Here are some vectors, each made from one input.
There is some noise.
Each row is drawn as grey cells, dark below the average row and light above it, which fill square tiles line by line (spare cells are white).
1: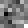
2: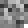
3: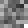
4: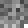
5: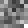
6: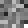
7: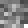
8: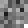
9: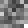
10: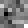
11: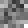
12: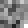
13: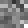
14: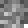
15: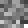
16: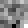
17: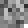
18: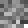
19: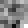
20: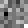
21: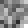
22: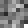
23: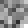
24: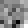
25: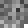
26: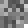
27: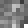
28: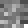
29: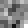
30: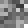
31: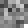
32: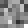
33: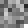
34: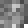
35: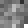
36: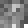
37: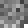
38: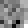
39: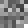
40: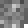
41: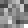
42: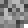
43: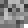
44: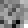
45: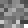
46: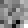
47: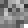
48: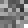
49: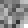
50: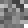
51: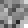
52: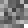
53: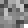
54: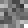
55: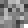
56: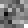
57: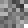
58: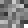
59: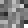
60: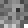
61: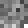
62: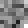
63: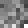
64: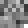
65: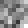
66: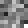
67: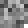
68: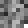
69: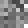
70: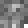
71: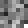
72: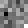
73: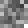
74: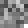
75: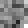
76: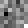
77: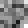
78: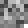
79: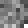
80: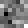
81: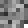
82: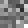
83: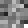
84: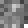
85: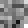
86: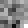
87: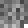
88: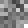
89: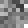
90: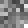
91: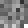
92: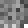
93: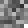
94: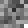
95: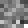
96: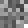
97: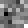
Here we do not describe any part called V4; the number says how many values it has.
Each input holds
a true/false value, together with either a node of a 7-node tree, or a value of V4.
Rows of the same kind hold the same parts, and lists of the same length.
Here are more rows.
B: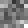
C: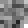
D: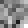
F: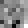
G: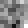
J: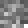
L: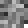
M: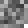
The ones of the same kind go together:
B, J, L, M
C, D, F, G

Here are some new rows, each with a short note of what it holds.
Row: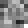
a true/false value and a value of V4
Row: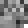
a true/false value and a value of V4
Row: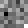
a node of a 7-node tree and a true/false value
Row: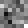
a node of a 7-node tree and a true/false value
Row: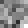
a true/false value and a value of V4
